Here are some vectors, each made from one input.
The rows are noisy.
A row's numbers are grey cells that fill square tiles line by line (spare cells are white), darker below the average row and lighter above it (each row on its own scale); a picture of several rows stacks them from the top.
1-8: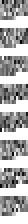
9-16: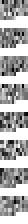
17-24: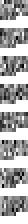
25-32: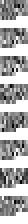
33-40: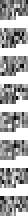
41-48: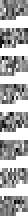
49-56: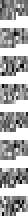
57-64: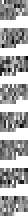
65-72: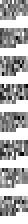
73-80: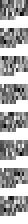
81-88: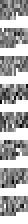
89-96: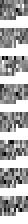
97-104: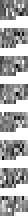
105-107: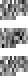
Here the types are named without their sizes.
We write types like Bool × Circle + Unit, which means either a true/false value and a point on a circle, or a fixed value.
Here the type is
Label × Label + Tree + Unit.
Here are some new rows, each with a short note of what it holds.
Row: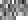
a fixed value
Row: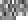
a fixed value
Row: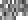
a fixed value
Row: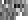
a node of a tree
